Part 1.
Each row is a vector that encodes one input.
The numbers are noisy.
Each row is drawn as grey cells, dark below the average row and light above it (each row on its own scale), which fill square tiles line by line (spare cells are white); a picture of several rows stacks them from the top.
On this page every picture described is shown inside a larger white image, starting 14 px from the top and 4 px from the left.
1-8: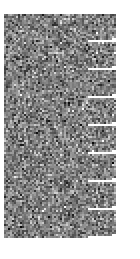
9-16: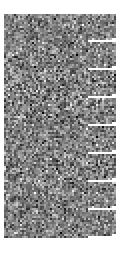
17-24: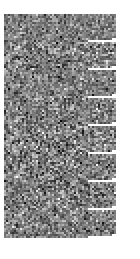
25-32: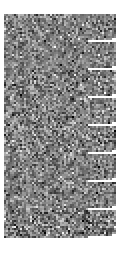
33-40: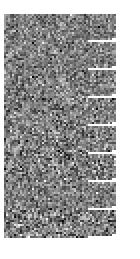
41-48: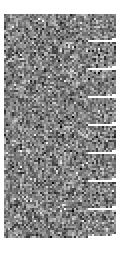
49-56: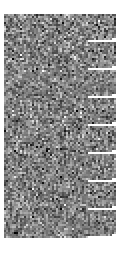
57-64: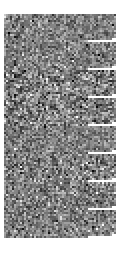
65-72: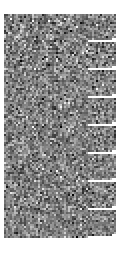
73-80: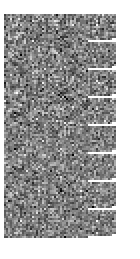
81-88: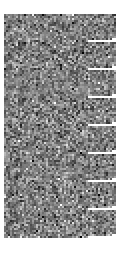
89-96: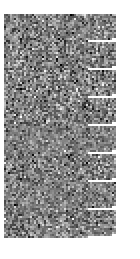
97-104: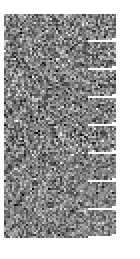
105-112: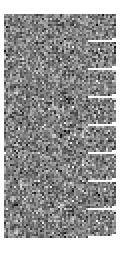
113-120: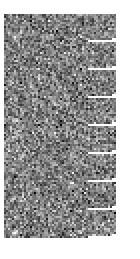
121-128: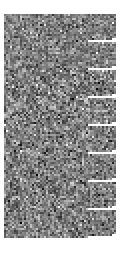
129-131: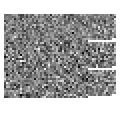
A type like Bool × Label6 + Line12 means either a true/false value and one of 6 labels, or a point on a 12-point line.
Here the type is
Bool × Tree9 + Line8.
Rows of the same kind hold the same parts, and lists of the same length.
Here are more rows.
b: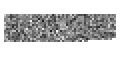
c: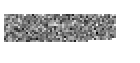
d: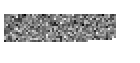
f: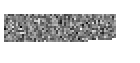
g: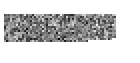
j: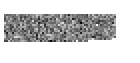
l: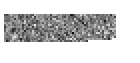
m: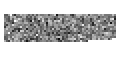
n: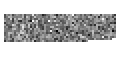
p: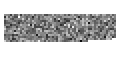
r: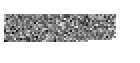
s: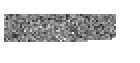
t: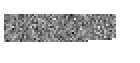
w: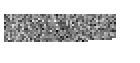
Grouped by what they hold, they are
b, c, f, r, s
d, g, j, l, m, n, p, t, w

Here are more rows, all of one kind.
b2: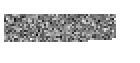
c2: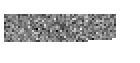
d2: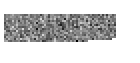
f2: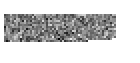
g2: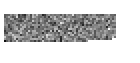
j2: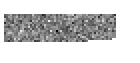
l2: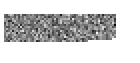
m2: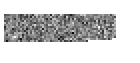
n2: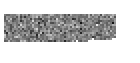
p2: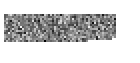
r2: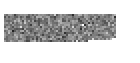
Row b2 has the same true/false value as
d2, g2, n2 and p2.
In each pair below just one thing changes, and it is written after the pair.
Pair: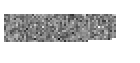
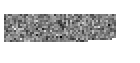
the node of the tree
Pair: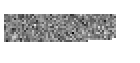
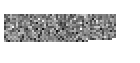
the node of the tree
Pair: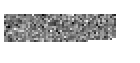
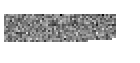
the true/false value
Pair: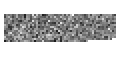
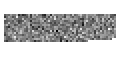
the true/false value
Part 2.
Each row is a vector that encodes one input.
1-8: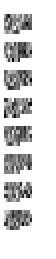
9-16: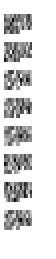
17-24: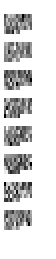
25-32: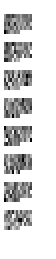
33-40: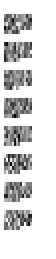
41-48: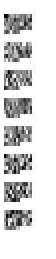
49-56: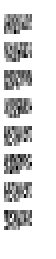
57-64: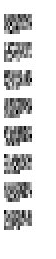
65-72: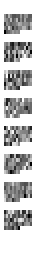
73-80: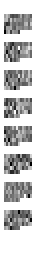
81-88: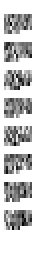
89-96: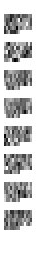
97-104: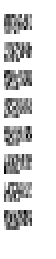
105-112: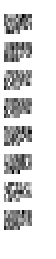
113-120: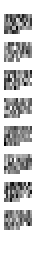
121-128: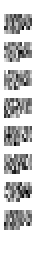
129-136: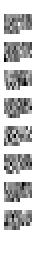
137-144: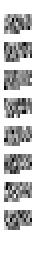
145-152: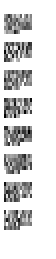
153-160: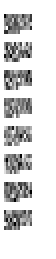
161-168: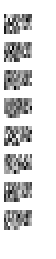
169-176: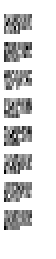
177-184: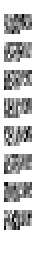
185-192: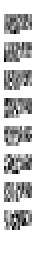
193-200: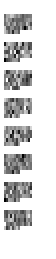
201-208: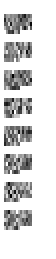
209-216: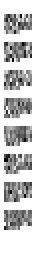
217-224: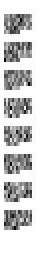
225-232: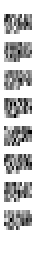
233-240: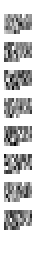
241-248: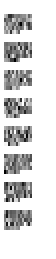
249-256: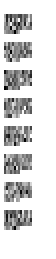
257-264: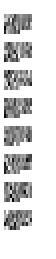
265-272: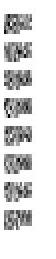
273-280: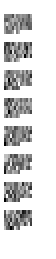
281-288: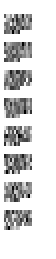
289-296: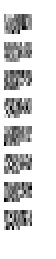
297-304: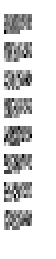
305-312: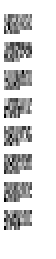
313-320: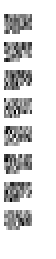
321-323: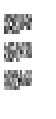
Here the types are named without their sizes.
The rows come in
2 kinds.
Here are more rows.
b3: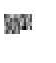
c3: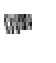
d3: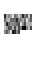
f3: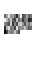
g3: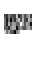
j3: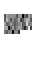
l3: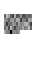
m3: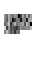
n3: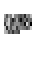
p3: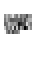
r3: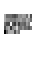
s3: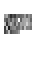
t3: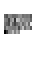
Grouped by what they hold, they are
b3, d3, g3, j3, r3, s3, t3
c3, f3, l3, m3, n3, p3

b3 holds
a point on a circle and a true/false value.
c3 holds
a point on each of two circles and a true/false value.
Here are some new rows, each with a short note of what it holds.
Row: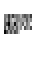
a point on a circle and a true/false value
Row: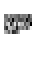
a point on each of two circles and a true/false value
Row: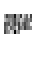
a point on a circle and a true/false value
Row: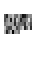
a point on a circle and a true/false value
